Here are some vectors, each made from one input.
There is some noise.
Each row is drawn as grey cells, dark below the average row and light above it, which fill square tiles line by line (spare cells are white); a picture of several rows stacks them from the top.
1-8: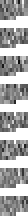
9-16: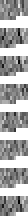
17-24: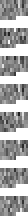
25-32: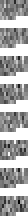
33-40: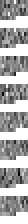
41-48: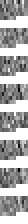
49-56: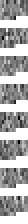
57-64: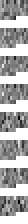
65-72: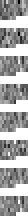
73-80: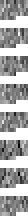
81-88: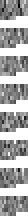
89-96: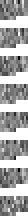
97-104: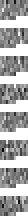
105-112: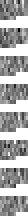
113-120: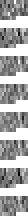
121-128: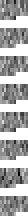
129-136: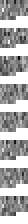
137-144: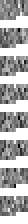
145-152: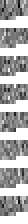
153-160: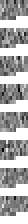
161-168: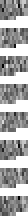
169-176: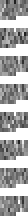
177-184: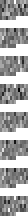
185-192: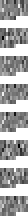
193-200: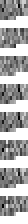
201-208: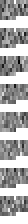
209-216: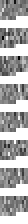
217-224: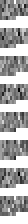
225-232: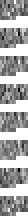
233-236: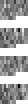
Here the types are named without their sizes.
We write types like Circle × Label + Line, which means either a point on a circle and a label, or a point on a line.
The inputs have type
Bool × Bool × Bool + Circle × Circle + Unit.
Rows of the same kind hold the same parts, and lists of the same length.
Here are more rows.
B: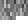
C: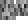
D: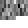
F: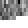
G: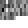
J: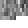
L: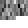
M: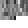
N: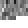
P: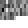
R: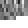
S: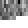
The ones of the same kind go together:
B, J, M, N
C, D, F, L, R, S
G, P

